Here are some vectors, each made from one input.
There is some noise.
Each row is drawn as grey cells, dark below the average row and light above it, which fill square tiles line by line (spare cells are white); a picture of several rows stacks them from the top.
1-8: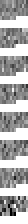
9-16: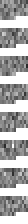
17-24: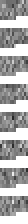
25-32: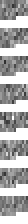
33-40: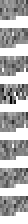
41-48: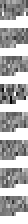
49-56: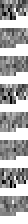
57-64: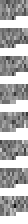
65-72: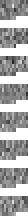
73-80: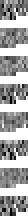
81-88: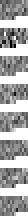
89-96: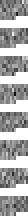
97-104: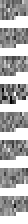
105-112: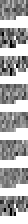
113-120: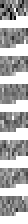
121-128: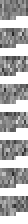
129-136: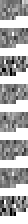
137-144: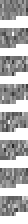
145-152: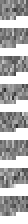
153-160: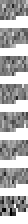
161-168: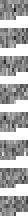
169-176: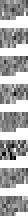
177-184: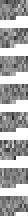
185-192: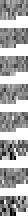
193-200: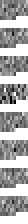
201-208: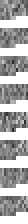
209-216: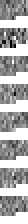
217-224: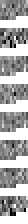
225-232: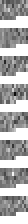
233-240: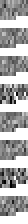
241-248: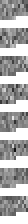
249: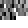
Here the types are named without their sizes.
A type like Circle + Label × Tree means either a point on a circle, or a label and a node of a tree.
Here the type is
Bool × (Label + Line).
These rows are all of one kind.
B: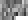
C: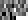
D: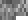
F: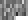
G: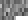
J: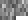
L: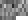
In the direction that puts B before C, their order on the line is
B, F, G, D, L, J, C.
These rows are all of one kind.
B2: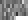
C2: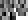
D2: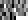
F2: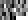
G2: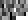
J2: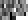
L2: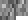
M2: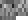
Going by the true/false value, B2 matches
L2 and M2.
